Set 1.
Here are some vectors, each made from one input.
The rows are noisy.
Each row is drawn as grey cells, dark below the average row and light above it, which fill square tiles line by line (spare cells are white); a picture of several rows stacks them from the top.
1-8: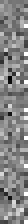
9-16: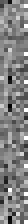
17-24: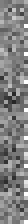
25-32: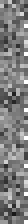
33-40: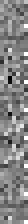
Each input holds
a point on each of two 5-point lines.
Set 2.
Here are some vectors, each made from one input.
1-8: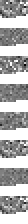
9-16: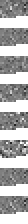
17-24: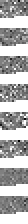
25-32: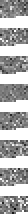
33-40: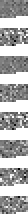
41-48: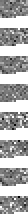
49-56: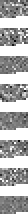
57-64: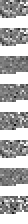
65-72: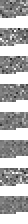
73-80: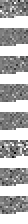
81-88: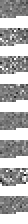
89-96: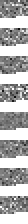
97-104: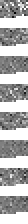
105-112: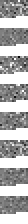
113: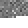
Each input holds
a node of a 10-node tree.
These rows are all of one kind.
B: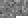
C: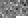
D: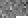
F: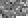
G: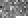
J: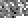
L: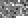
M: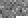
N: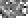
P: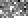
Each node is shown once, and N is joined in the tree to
F.
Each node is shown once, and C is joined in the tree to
D and L.
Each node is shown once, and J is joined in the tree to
L.
